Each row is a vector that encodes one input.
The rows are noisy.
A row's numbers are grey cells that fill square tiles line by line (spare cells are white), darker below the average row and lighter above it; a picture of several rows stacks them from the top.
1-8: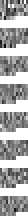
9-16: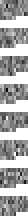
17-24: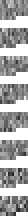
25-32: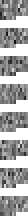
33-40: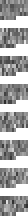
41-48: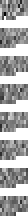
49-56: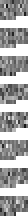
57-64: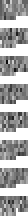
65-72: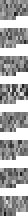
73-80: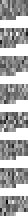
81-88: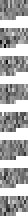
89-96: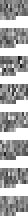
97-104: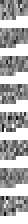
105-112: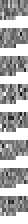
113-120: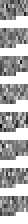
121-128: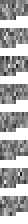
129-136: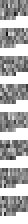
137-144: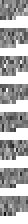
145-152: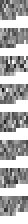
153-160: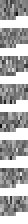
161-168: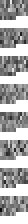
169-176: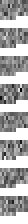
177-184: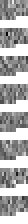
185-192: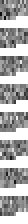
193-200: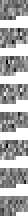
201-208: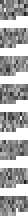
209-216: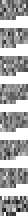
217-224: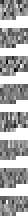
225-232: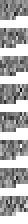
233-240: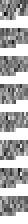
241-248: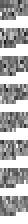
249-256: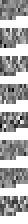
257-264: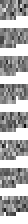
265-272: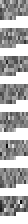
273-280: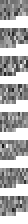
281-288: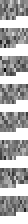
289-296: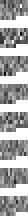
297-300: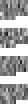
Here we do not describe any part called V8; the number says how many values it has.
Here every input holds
either one of 12 labels and a true/false value, or a point on a 15-point line and a value of V8.
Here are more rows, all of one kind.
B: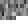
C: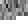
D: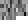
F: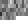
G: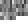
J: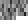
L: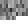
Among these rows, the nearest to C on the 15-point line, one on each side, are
D and J.
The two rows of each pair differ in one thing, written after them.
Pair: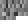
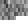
the place on the 15-point line
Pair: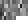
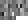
the value of V8
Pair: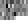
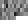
the place on the 15-point line
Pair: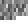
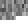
the value of V8
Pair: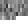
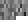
the value of V8
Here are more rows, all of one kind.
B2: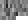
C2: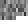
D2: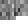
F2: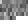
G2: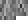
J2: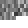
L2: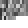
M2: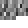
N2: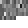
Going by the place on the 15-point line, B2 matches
F2, M2 and N2.
